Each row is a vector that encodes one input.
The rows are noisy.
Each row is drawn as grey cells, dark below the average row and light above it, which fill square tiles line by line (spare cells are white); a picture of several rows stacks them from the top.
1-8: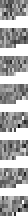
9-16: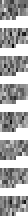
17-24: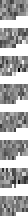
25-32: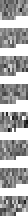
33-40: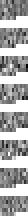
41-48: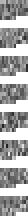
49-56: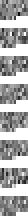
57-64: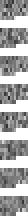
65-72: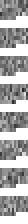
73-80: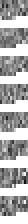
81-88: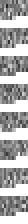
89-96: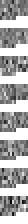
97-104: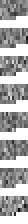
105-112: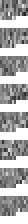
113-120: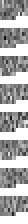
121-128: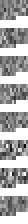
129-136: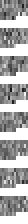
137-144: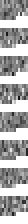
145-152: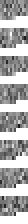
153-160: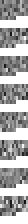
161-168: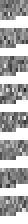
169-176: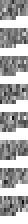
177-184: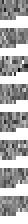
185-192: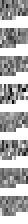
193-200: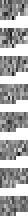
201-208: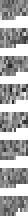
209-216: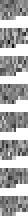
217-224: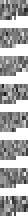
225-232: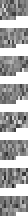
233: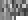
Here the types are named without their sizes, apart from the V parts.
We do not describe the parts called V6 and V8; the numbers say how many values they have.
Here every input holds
either a point on a line, or a true/false value and a value of V6, or a value of V8.
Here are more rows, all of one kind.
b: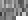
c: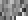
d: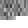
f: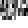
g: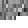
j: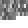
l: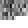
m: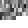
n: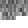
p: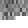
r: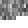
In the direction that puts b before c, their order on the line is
d, l, p, n, f, j, r, b, c, m, g.
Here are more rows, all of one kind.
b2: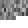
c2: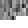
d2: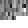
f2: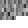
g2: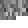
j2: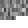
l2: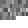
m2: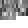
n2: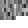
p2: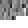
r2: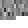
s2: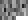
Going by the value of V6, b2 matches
f2, j2, n2 and r2.
